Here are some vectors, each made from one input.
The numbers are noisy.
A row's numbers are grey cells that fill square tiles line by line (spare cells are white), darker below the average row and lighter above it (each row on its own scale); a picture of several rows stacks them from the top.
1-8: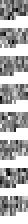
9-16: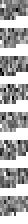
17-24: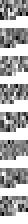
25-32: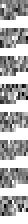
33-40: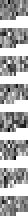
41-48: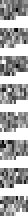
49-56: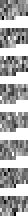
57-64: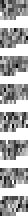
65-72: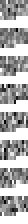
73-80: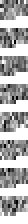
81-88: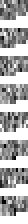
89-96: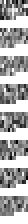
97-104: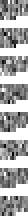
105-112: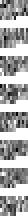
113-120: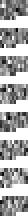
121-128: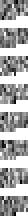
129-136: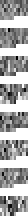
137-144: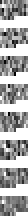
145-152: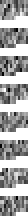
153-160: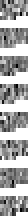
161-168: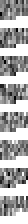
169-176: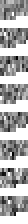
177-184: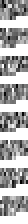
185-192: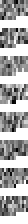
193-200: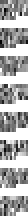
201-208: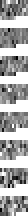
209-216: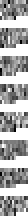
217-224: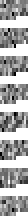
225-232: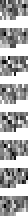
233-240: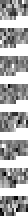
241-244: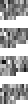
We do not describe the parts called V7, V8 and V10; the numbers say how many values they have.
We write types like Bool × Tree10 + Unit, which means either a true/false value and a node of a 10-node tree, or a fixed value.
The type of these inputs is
Bool × V7 + Tree9 × (Tree9 + V8) × V10 + Unit.
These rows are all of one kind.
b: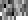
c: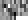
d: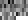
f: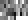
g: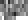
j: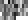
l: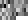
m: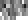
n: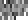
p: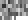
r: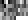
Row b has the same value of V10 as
d, m and r.
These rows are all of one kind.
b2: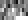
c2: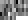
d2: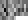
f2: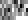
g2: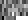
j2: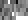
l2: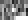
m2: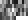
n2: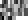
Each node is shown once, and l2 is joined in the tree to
d2 and g2.
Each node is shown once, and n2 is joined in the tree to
c2.
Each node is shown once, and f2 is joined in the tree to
b2.
